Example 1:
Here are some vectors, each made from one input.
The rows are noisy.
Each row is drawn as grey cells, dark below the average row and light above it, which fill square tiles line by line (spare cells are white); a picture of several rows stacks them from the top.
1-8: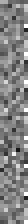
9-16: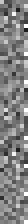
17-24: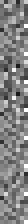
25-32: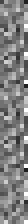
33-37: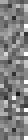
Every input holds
a point on a 6-point line.
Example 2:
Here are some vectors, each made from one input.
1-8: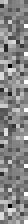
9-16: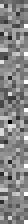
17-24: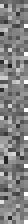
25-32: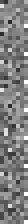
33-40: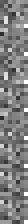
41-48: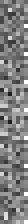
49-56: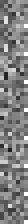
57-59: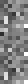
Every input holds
three true/false values.
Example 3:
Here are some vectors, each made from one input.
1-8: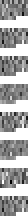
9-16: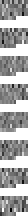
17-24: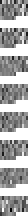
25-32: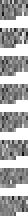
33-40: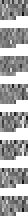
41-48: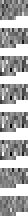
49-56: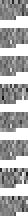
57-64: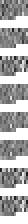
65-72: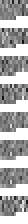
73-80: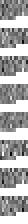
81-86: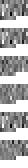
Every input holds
a point on an 8-point line.
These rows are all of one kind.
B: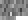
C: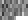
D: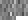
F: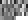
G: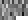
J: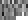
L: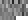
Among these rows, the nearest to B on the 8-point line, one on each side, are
C and D.
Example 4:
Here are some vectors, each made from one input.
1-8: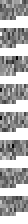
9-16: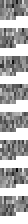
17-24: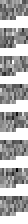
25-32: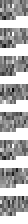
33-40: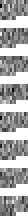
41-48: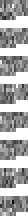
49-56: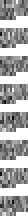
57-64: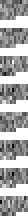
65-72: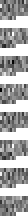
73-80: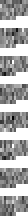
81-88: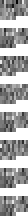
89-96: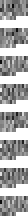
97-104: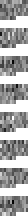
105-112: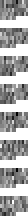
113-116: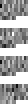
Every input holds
three true/false values.
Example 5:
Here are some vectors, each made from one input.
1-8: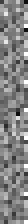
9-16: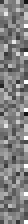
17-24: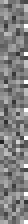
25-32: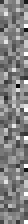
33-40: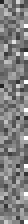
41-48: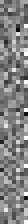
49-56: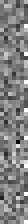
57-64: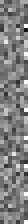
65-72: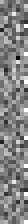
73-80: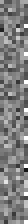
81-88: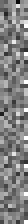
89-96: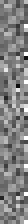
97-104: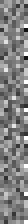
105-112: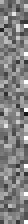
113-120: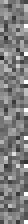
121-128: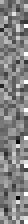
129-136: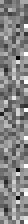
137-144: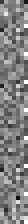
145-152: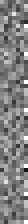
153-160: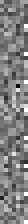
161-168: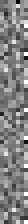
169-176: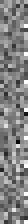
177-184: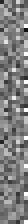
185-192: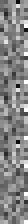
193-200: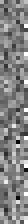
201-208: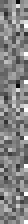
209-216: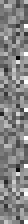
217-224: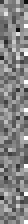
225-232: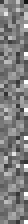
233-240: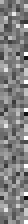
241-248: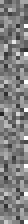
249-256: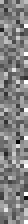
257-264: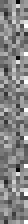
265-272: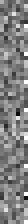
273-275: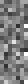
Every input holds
a point on a 9-point line.
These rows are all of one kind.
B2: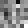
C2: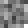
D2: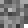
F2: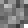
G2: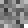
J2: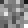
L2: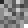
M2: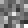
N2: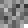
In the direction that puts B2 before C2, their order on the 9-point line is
B2, G2, D2, F2, N2, L2, J2, C2, M2.
